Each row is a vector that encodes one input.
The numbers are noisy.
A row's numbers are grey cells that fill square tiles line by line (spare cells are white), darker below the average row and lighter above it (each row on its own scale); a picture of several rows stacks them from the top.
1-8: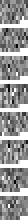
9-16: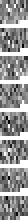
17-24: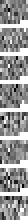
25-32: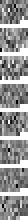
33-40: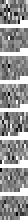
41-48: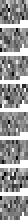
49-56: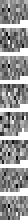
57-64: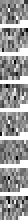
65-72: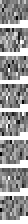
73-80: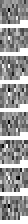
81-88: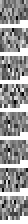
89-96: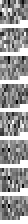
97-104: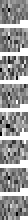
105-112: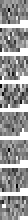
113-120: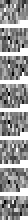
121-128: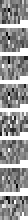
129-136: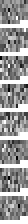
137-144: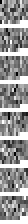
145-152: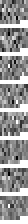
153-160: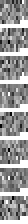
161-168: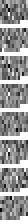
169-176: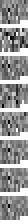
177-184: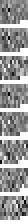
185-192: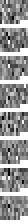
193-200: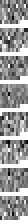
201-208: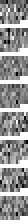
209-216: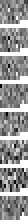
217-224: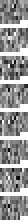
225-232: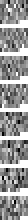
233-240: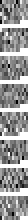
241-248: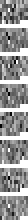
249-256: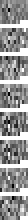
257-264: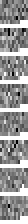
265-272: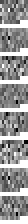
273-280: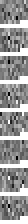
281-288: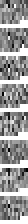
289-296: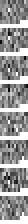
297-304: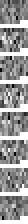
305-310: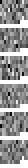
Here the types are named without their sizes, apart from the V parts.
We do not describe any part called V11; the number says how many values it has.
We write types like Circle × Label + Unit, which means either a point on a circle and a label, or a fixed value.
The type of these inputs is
List(Bool × V11).
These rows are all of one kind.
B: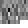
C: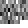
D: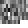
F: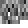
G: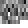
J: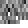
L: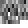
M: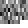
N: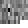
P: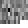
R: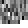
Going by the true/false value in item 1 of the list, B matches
N and P.
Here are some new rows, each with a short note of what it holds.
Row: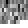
a list of three items
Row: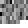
the empty list
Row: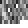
a list of two items
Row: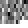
a list of two items
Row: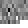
a list of one item
